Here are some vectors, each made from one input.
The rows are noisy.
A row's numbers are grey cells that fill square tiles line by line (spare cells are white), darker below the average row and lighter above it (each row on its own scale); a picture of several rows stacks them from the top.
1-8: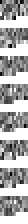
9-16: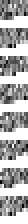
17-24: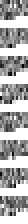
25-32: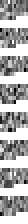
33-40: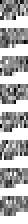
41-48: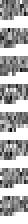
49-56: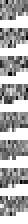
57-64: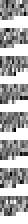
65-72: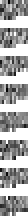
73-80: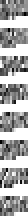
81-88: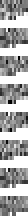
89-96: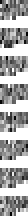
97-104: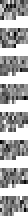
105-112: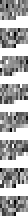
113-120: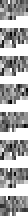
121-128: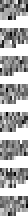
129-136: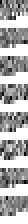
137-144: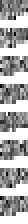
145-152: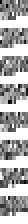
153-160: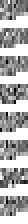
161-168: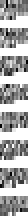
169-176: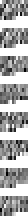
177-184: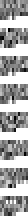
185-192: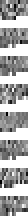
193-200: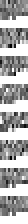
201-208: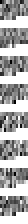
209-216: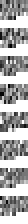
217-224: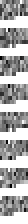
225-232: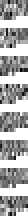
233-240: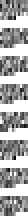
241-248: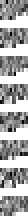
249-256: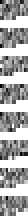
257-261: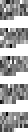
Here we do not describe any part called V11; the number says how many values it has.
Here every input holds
a list of up to two items, each a true/false value and a value of V11.
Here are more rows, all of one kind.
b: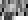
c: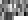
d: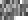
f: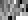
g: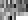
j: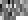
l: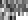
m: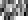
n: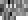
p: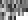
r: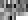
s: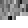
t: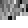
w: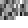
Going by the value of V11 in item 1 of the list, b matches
c, f, s and t.
